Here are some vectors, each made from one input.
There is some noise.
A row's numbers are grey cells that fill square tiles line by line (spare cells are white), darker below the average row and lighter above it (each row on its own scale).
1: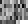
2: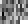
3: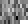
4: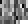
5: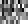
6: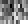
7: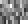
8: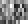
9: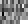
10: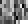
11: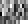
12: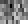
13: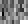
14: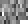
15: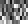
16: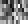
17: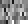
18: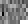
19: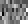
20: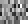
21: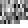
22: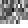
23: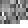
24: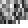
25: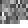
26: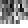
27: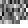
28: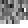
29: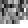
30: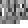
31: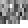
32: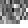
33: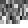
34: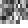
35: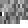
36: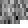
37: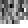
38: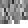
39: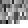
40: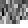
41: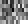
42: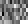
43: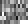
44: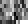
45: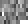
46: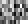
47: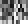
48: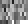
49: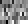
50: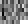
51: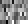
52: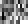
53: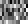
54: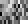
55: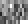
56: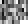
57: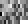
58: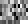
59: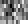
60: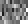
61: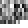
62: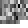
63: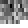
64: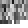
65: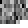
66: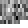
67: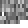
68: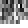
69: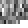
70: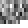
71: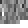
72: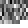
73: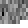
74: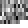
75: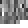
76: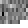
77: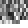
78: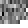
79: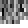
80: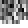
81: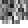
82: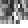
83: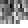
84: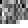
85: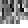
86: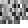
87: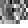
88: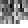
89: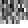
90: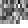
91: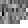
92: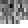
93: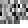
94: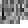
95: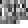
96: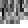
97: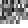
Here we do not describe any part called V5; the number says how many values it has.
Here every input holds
either a true/false value and a value of V5, or a list of up to two points on a 4-point line.
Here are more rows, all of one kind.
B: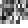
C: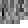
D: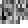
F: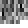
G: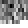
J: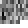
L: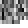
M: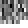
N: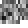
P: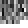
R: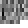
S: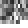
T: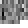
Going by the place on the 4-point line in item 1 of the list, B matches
F, J, R and S.
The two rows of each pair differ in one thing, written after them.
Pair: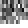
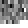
the place on the 4-point line in item 1 of the list
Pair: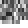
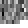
the place on the 4-point line in item 2 of the list
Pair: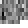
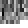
the place on the 4-point line in item 1 of the list
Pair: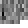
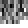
the place on the 4-point line in item 2 of the list
